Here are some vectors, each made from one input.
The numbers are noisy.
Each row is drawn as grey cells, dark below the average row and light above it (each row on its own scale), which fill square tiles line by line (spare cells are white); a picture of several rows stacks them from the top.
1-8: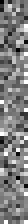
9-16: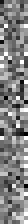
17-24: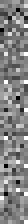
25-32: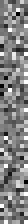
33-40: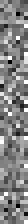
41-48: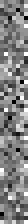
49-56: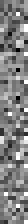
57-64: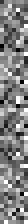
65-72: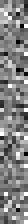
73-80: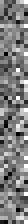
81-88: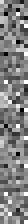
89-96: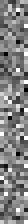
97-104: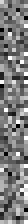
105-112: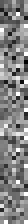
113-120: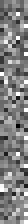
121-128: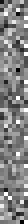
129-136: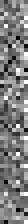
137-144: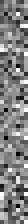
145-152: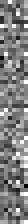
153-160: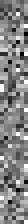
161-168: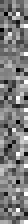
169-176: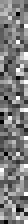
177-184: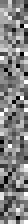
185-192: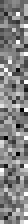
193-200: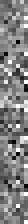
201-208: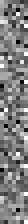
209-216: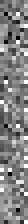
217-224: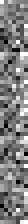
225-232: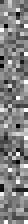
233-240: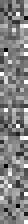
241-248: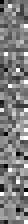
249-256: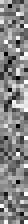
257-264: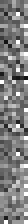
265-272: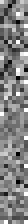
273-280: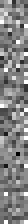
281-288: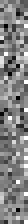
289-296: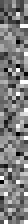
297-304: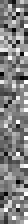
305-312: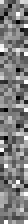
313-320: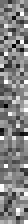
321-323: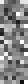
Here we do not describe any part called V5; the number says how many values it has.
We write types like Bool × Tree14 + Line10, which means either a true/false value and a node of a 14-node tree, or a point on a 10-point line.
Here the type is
Bool × Circle6 × V5.
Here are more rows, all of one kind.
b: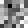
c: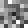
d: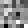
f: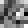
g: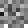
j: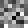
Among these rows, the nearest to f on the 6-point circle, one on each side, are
c and j.
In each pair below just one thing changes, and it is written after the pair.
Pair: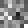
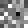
the value of V5
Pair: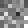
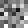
the true/false value
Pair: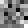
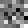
the place on the 6-point circle
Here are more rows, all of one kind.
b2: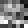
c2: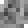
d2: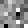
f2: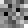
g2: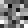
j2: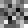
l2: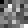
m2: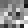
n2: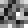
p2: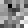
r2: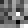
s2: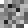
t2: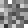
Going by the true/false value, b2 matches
d2, l2 and m2.
